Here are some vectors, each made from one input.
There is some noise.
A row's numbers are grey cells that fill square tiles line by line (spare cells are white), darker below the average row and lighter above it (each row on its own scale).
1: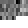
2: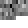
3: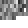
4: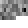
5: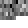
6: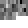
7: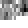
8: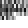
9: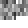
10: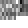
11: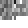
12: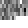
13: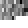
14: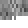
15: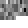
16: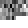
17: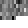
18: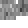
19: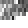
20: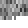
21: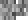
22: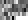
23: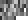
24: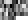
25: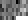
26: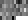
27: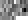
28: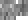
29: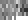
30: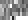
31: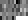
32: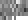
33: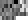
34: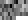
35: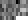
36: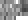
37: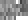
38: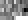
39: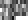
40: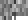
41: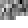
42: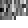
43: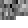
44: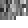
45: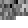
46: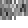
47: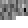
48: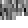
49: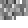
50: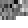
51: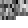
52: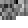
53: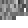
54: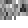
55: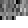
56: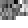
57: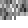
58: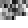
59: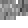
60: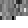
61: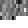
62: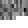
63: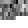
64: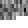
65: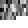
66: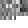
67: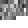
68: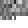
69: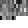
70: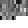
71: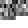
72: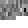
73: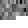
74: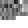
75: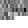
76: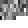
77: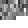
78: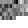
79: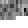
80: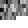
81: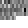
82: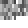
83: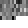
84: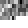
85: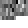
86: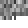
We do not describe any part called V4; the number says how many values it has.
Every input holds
a point on a 5-point line and a true/false value, together with a list of up to two values of V4.
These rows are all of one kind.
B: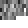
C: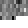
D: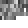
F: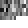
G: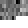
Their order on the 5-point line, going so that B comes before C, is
F, G, B, D, C.
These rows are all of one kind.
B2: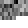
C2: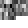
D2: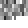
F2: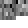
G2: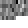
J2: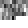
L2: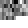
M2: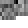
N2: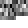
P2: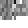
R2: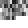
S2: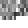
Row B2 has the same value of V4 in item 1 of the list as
C2, F2 and N2.
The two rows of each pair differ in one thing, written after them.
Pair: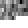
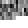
the place on the 5-point line
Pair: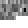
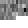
the value of V4 in item 2 of the list
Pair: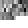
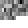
the value of V4 in item 2 of the list
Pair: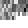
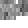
the true/false value
